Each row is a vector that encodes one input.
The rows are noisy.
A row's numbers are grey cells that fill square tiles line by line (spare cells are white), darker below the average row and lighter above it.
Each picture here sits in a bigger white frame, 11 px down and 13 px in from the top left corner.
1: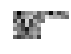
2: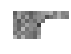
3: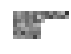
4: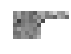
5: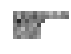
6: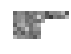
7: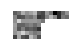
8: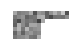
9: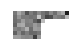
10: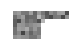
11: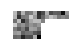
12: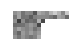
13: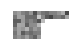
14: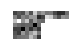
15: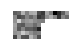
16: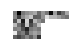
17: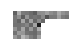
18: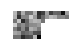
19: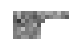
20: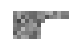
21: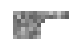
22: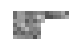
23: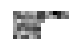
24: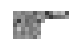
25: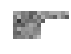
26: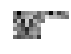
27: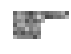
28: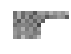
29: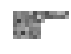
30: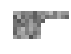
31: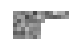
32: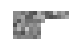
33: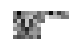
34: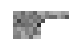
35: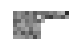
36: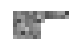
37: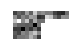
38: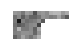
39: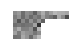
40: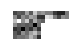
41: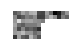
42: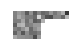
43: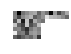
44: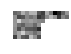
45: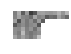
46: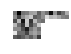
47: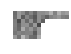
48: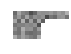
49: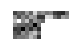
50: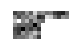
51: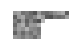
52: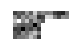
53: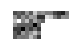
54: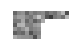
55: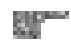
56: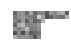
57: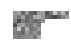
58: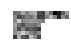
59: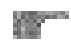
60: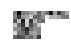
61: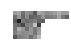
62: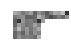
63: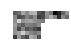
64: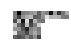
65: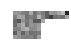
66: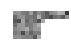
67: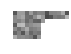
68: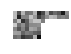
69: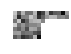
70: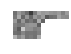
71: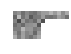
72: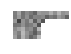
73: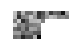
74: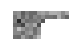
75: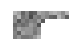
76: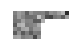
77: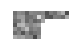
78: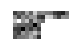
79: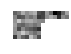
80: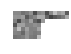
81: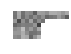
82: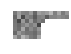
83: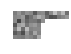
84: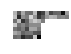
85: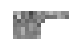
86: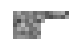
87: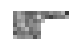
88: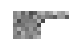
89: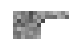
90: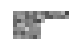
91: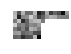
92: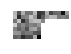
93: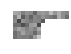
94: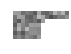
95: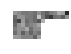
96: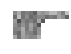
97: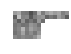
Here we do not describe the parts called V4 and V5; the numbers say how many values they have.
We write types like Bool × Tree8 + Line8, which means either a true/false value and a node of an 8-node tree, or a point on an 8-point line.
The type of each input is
Bool × Line3 × Line3 × V5 + V4.
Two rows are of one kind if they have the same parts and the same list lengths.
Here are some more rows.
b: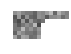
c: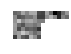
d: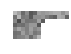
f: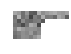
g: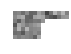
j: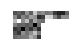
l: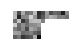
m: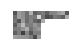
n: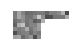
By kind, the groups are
b, d, f, g, m, n
c, j, l

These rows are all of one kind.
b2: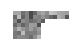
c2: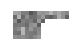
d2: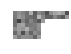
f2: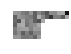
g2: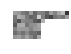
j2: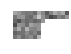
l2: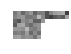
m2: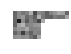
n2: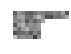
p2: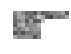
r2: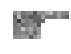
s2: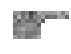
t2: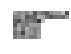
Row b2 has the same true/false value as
c2, r2 and s2.
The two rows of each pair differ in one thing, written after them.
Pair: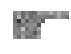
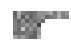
the place on one of the two 3-point lines
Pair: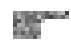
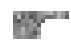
the true/false value
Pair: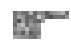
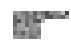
the value of V5
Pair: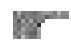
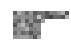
the true/false value
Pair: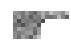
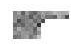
the value of V5
